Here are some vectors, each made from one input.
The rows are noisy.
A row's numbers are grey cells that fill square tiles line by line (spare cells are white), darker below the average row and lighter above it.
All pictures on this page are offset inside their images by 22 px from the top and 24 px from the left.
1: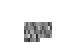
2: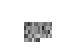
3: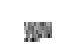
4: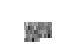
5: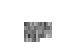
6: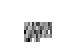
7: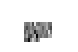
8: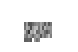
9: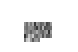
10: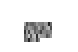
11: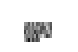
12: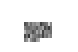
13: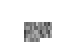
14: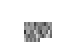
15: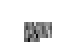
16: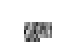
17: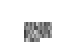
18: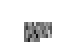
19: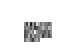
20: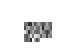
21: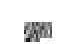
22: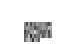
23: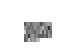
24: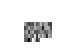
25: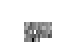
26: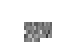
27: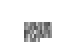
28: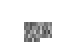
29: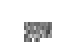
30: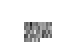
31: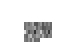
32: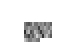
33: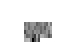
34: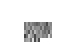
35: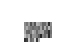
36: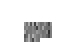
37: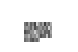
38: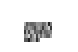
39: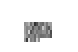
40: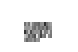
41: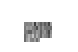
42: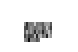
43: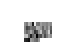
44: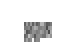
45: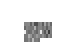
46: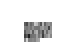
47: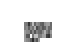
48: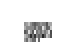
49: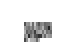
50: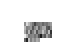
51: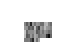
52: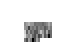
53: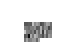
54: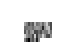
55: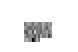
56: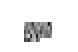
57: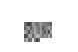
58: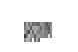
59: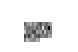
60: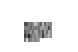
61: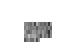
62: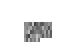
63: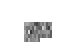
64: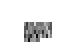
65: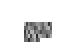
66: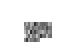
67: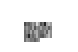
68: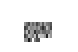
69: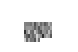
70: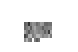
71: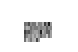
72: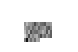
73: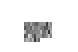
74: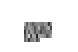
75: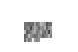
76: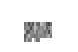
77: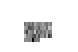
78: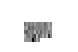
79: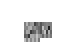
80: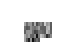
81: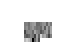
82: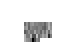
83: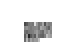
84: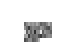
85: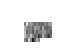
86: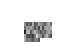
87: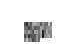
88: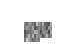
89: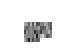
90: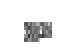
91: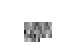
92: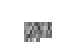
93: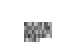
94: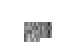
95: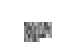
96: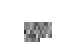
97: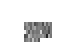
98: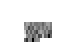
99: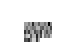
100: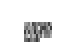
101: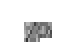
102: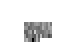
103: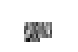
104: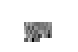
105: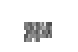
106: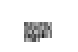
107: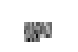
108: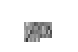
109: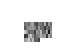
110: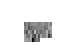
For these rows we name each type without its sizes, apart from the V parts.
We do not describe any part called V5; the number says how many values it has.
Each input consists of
a value of V5, together with a list of points on a line.
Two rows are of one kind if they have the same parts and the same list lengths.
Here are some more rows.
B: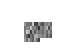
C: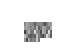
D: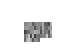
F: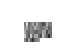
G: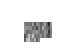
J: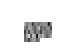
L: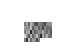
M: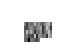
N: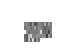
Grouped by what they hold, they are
B, F, G, L, N
C, D
J, M

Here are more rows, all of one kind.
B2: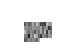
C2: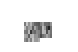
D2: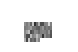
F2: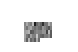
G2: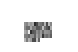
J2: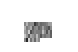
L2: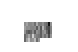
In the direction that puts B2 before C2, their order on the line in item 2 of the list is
L2, B2, G2, F2, J2, C2, D2.
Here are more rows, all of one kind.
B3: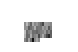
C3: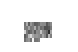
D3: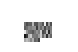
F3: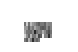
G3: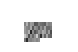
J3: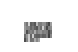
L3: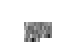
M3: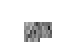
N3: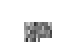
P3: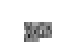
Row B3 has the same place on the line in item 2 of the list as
F3, M3, N3 and P3.
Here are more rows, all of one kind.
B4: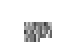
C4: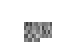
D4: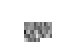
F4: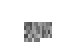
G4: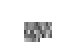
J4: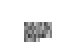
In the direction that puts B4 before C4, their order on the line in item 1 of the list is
B4, J4, D4, F4, G4, C4.
